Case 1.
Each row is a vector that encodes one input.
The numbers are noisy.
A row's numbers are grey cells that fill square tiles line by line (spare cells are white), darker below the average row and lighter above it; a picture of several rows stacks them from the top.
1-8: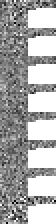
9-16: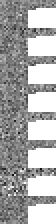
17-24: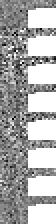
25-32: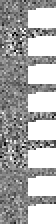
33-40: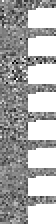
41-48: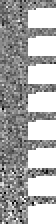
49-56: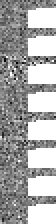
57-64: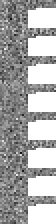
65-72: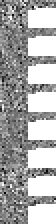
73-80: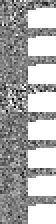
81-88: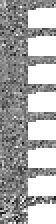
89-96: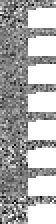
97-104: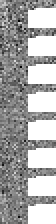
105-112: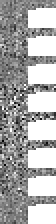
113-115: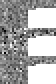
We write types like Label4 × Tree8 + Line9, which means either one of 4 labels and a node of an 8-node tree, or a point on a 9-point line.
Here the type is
Circle5 + Line6 + Line9.
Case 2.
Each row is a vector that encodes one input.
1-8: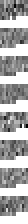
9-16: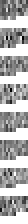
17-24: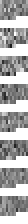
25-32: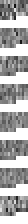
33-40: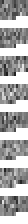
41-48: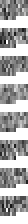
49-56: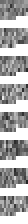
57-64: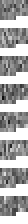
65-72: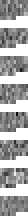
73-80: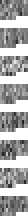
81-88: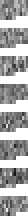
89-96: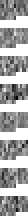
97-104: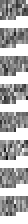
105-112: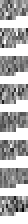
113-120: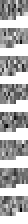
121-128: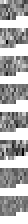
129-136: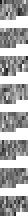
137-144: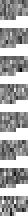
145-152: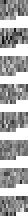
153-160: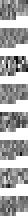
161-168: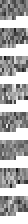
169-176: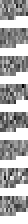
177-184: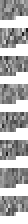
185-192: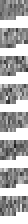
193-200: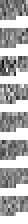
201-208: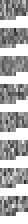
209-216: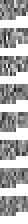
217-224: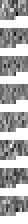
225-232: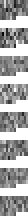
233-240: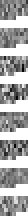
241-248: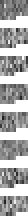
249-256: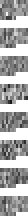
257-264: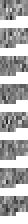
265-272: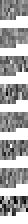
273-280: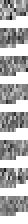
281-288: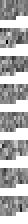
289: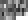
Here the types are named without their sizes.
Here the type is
(Bool × Circle + Unit) × Line.
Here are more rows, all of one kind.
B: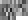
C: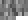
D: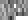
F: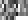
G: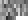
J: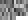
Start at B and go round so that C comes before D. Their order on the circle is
B, C, F, G, D, J.
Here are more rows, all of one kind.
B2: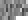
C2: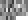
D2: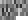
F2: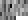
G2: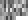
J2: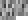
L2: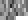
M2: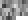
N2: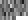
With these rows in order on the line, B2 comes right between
D2 and N2.
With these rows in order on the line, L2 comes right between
C2 and G2.
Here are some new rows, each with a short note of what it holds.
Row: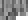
a point on a circle, a point on a line and a true/false value
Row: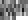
a point on a circle, a point on a line and a true/false value
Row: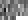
a point on a circle, a point on a line and a true/false value
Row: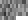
a point on a circle, a point on a line and a true/false value
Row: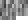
a point on a circle, a point on a line and a true/false value
